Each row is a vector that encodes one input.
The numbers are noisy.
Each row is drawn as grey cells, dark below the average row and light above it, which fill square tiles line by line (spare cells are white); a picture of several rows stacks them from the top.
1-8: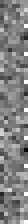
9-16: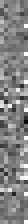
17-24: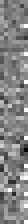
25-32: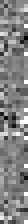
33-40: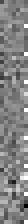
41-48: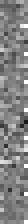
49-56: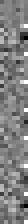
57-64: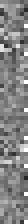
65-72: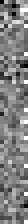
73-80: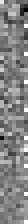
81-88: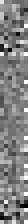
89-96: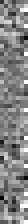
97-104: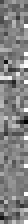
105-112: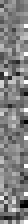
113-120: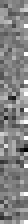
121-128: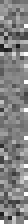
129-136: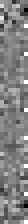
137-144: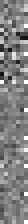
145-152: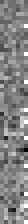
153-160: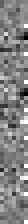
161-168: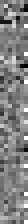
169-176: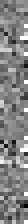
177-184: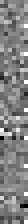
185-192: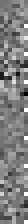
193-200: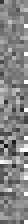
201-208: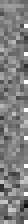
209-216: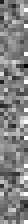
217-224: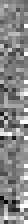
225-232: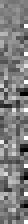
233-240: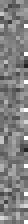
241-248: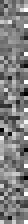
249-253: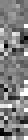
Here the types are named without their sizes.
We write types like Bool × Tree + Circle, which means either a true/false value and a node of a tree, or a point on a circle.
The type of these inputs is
Circle × (Circle + Line).
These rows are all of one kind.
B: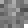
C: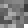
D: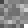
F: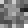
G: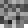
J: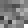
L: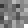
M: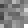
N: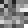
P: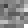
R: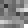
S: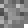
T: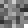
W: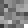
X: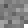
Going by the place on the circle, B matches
F, L, M and W.
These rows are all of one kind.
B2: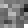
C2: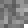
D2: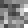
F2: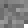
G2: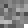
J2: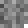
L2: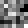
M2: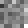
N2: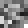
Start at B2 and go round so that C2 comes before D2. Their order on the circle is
B2, C2, F2, D2, G2, N2, M2, J2, L2.
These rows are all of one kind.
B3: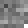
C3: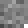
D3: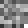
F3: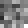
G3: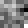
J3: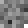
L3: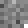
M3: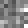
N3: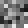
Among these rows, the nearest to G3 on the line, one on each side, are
J3 and M3.
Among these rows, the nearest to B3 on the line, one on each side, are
C3 and D3.
